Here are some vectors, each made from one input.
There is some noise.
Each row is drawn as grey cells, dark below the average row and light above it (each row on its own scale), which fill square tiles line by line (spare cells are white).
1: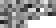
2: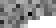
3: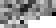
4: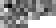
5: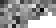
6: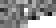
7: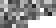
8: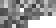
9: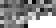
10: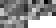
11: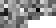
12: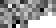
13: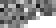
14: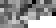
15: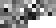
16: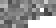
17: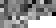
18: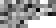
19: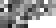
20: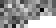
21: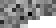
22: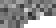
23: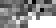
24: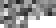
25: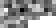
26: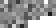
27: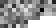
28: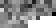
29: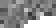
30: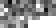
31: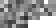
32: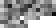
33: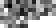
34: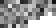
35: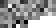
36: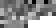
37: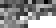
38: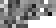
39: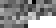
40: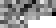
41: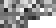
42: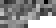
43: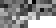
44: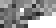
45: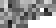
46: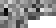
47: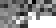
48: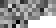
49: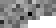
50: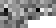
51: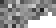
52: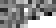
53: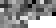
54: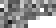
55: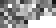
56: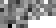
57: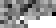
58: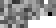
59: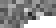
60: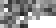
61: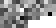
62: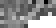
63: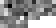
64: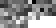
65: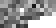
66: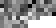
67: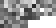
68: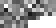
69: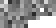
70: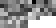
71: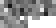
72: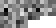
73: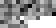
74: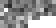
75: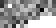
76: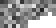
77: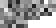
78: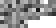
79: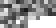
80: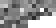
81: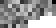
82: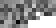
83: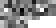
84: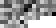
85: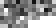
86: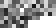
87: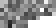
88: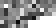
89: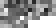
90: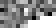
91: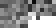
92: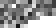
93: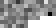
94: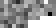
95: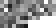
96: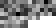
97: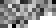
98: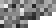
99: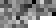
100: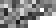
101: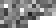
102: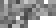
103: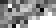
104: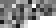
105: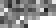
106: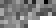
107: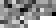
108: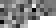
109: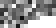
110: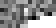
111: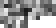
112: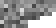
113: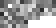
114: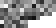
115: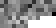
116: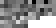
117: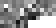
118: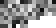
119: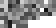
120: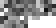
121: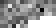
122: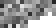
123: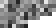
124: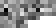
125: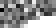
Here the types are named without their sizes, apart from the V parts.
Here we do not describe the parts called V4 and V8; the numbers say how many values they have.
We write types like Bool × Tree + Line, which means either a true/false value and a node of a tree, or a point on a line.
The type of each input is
Bool × V8 + (Circle + Unit) × V4.
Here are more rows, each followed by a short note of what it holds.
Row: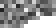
a true/false value and a value of V8
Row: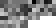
a point on a circle and a value of V4
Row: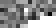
a true/false value and a value of V8
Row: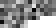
a true/false value and a value of V8
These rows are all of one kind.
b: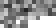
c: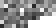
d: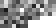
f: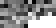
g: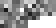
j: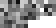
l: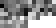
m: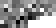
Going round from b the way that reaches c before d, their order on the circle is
b, l, g, m, j, c, f, d.
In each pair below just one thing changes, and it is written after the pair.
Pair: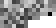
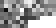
the place on the circle
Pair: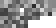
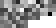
the place on the circle
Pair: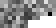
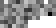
the place on the circle
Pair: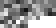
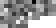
the place on the circle
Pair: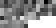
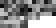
the place on the circle
